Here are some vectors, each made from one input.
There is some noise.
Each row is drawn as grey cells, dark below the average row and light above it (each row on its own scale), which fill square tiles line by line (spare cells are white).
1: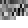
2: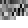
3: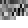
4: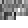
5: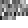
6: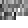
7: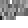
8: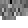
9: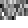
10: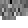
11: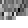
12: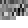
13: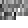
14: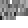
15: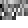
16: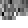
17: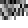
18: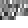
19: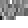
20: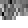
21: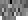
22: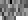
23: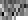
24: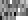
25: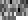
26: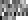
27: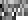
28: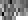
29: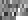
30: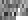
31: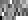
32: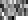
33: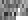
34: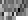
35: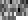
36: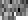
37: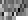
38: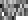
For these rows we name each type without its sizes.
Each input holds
a point on a line and a true/false value.
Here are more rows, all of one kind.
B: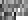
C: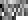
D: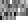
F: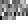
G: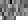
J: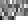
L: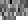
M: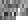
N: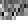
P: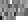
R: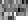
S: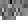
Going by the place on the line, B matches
C, G and L.
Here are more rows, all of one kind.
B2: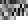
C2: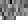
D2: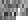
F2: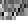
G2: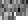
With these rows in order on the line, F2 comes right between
B2 and D2.
